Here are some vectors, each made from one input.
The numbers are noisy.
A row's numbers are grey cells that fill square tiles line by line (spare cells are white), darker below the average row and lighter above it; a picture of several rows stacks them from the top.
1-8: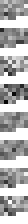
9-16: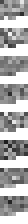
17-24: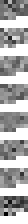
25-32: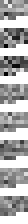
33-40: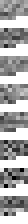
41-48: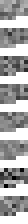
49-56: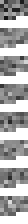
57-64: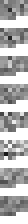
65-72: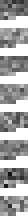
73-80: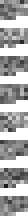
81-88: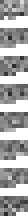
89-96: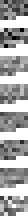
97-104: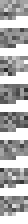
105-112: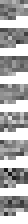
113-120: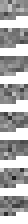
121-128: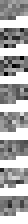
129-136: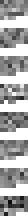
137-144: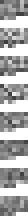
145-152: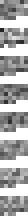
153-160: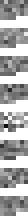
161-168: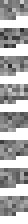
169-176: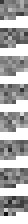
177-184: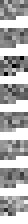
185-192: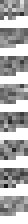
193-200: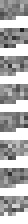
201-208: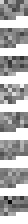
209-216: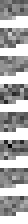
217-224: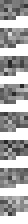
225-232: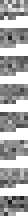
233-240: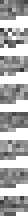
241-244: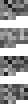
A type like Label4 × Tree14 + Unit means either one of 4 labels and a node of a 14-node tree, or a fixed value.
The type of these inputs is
Bool × Circle16.
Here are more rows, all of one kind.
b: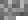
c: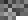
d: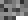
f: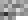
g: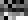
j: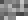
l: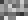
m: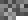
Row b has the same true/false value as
f and g.
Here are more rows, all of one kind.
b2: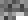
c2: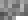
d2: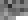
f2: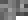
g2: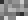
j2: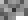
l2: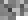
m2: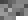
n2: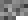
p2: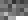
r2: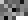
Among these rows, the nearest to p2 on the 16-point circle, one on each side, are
d2 and l2.
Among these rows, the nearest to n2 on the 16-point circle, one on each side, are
b2 and r2.
